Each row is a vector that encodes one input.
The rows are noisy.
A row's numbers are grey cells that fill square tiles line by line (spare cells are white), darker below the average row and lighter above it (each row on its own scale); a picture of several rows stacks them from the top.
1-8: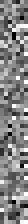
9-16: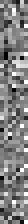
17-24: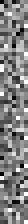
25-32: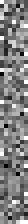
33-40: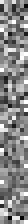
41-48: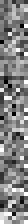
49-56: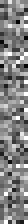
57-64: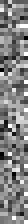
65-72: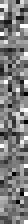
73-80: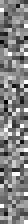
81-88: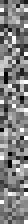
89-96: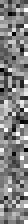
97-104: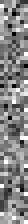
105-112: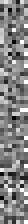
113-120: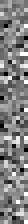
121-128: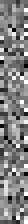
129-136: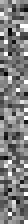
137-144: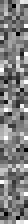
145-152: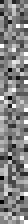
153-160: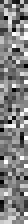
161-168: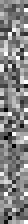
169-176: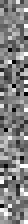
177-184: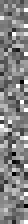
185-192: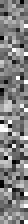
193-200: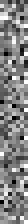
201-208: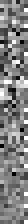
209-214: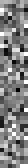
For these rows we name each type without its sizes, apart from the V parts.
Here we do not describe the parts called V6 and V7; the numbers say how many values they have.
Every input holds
four true/false values and a value of V6, together with either a node of a tree, or a value of V7.
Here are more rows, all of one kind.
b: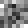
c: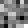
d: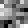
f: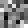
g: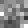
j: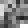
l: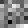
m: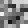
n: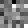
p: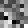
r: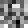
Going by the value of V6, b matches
f and j.
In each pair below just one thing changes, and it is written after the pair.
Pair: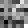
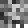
the value of V7
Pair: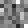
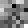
the value of V6
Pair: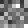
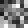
the value of V7
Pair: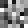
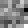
one of the four true/false values
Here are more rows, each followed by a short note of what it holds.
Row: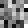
four true/false values, a value of V6 and a value of V7
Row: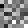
a node of a tree, four true/false values and a value of V6
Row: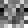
four true/false values, a value of V6 and a value of V7
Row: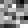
a node of a tree, four true/false values and a value of V6
